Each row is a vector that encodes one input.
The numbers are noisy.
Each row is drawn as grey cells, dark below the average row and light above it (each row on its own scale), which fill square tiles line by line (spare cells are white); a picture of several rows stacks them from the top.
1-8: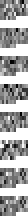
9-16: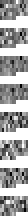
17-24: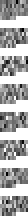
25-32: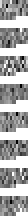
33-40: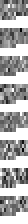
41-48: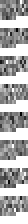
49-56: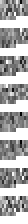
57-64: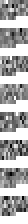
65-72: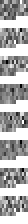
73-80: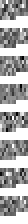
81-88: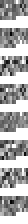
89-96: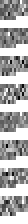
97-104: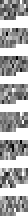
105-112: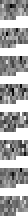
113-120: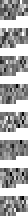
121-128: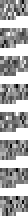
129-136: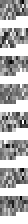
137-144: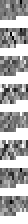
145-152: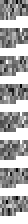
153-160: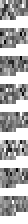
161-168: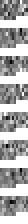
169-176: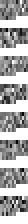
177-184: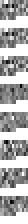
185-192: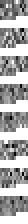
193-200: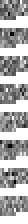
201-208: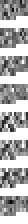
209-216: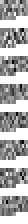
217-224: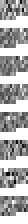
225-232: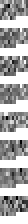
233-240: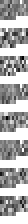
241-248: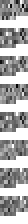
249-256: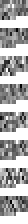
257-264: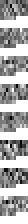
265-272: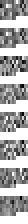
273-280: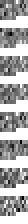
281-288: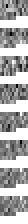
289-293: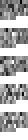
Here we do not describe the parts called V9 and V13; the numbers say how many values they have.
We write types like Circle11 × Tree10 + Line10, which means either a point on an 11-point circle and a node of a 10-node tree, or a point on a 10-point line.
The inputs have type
(Bool × (Label8 + Line7) + V13) × V9.
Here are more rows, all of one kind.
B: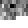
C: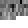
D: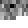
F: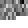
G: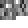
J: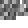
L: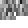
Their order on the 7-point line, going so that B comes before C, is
J, B, F, G, D, C, L.
